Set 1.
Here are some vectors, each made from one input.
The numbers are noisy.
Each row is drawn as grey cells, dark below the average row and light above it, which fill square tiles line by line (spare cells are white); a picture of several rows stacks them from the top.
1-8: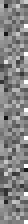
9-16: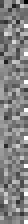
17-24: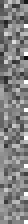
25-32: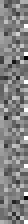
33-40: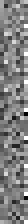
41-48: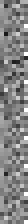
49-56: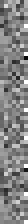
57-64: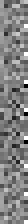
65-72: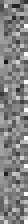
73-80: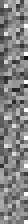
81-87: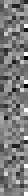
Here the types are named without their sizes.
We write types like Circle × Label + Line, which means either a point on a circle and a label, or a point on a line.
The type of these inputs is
Bool × Bool × Bool + Tree + Unit.
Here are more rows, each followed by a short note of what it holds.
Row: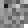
a node of a tree
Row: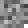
a fixed value
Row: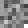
a fixed value
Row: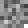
a fixed value
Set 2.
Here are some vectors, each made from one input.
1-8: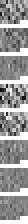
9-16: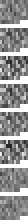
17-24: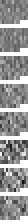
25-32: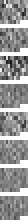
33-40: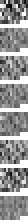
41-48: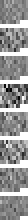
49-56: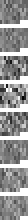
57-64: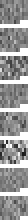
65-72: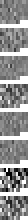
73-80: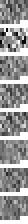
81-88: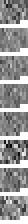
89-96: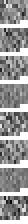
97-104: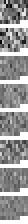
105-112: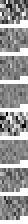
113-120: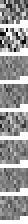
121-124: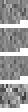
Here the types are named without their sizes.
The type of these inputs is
Line × (Tree + Unit).
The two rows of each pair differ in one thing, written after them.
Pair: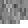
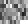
the node of the tree
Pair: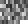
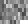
the node of the tree
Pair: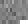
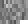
the place on the line
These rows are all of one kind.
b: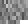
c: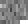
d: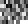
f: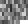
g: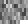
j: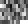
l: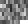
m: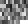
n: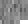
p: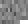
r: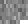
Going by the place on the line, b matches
j and p.
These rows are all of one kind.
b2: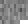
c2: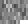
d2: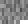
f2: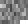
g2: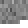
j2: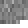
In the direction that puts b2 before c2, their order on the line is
d2, b2, c2, j2, g2, f2.
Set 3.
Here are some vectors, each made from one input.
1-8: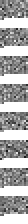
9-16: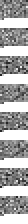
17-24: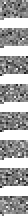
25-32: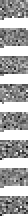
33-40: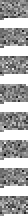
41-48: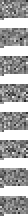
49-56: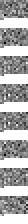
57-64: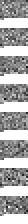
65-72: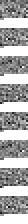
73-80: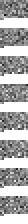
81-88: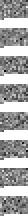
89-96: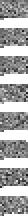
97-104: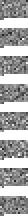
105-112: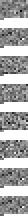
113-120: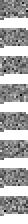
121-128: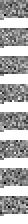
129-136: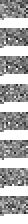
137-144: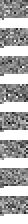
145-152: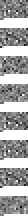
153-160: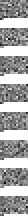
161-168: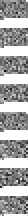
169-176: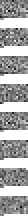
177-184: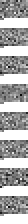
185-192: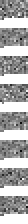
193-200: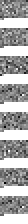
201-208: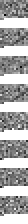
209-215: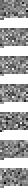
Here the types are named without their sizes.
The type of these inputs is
Label + Line × Line.
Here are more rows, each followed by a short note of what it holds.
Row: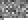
a point on each of two lines
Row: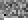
a label
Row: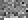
a label
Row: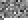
a label
